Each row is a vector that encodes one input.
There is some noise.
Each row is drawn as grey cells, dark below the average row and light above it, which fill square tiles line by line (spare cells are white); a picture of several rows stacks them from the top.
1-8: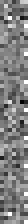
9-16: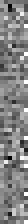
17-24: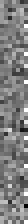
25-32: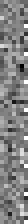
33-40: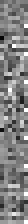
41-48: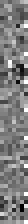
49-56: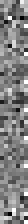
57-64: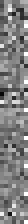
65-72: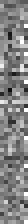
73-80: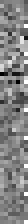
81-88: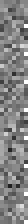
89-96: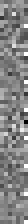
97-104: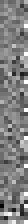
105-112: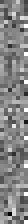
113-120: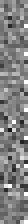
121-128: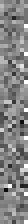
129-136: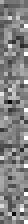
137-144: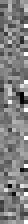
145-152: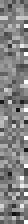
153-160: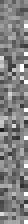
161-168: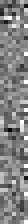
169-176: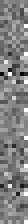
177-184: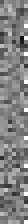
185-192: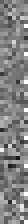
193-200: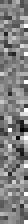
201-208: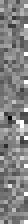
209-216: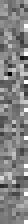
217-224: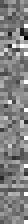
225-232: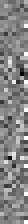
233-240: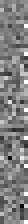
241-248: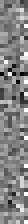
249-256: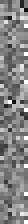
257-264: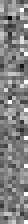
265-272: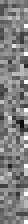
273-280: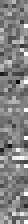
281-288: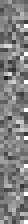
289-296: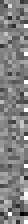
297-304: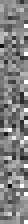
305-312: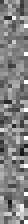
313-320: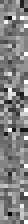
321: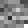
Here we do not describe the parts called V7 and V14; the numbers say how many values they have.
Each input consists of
either a value of V7 and a value of V14, or a list of up to two points on an 8-point line.
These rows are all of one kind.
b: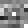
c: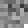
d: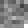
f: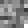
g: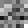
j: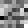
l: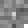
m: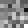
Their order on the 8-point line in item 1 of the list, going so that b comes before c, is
b, l, m, f, c, d, g, j.
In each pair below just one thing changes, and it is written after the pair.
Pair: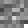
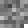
the value of V7
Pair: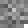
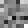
the value of V7
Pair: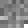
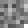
the value of V7
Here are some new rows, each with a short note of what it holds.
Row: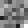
a list of one item
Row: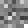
a list of two items
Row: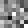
the empty list
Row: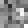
a value of V7 and a value of V14
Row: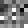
a value of V7 and a value of V14
